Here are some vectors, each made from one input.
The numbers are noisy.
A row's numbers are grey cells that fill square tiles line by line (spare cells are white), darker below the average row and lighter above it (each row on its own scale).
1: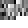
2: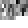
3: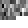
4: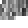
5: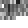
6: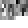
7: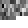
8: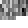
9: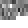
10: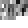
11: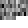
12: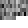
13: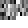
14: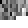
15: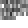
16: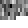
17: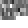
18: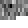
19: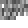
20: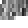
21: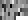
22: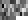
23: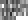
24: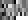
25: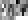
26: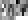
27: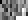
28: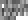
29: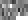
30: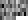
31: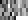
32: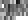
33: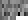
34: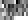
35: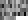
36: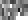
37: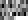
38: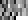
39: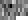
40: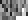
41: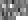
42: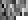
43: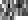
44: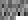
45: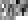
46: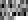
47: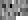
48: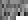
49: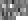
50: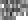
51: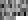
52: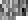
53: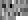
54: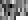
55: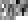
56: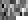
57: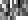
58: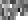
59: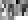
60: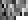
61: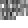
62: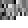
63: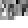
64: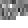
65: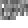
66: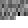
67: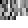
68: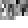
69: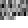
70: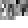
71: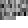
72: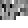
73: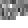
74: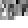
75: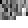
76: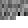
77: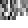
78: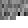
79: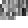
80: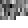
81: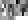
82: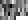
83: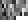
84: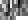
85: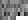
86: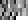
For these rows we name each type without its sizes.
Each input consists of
a point on a line and four true/false values.
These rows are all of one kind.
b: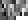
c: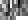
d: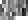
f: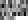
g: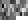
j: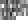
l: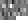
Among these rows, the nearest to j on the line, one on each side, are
b and d.
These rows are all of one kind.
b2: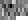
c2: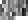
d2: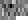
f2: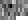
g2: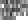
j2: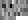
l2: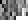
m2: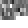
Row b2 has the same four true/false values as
d2 and f2.
